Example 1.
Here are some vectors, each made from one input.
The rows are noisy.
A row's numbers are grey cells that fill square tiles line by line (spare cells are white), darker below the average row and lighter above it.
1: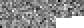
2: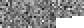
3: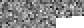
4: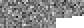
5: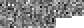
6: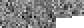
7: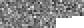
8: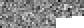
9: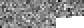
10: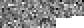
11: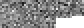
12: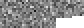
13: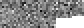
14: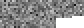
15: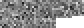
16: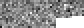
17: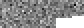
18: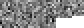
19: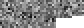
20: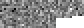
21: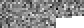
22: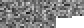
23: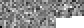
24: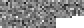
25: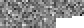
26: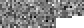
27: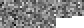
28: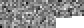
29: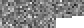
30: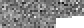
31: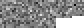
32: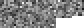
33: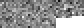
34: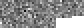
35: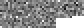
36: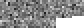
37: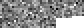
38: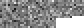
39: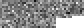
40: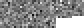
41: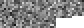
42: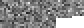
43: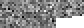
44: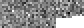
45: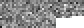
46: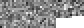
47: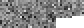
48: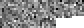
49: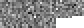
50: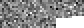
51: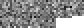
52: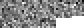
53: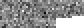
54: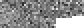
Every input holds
a point on a 6-point line, together with either a fixed value, or three true/false values.
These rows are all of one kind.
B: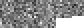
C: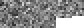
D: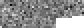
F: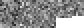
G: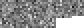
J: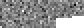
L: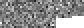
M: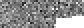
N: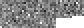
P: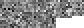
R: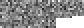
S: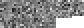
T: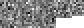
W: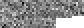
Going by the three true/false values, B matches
C, F, G and L.
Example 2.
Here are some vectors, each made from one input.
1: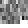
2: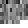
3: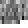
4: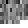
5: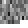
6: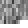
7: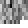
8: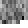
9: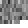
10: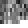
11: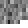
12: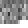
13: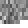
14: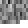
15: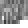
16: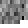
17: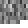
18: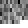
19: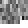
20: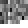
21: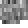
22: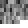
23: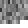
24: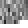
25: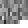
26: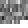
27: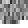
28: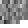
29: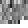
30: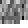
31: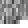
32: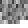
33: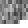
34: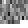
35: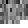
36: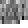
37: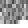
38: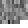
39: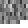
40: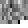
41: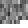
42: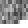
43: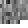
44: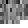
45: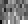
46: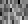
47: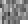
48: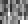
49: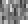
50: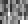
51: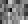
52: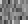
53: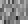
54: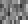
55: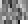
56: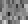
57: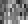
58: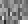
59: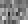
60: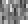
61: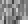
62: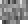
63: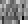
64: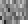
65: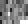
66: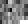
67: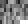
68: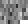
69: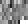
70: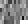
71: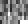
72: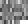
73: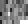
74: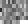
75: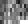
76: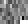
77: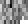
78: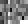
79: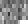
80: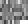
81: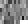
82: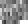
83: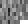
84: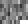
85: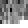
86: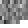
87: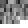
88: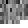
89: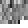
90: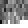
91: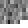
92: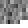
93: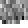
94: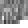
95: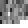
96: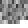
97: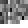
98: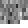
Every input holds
one of 10 labels, together with either a fixed value, or three true/false values.
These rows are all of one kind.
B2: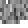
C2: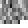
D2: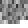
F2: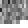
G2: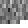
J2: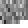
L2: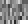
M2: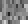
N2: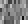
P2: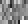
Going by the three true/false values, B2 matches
C2 and J2.
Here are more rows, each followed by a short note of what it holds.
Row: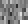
one of 10 labels and three true/false values
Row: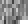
one of 10 labels and three true/false values
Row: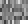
one of 10 labels and three true/false values
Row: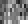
one of 10 labels
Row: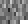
one of 10 labels and three true/false values
